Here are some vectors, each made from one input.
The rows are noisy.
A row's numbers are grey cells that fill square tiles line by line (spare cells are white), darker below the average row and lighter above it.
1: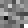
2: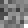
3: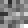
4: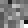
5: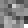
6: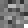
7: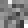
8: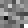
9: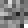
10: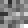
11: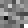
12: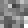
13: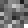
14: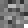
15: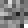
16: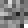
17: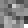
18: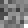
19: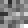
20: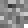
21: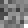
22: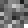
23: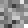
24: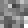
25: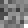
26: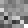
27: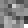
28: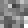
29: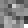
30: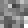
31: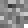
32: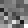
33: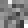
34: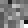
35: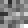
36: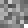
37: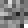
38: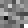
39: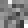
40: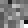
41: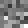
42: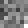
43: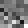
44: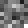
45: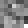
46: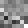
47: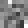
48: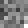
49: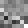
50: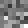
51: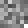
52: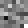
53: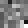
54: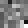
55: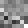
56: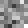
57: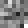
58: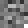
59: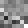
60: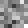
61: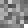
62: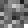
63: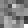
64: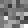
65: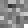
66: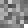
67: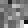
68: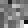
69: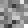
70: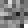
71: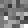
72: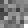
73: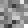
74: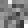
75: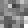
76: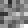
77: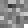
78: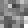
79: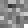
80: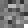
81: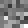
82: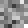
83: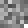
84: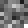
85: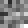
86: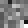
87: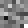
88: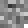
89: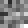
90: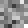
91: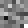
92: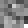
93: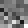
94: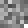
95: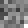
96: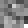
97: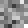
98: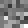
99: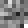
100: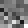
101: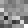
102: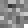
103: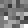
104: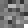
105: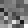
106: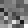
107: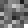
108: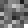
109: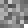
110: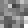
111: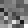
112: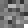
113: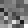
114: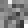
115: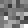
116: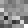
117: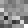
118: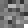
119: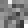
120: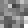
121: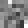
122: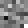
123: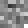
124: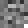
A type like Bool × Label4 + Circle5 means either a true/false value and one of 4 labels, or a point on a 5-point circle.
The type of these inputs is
Bool × Bool × Bool × Bool.
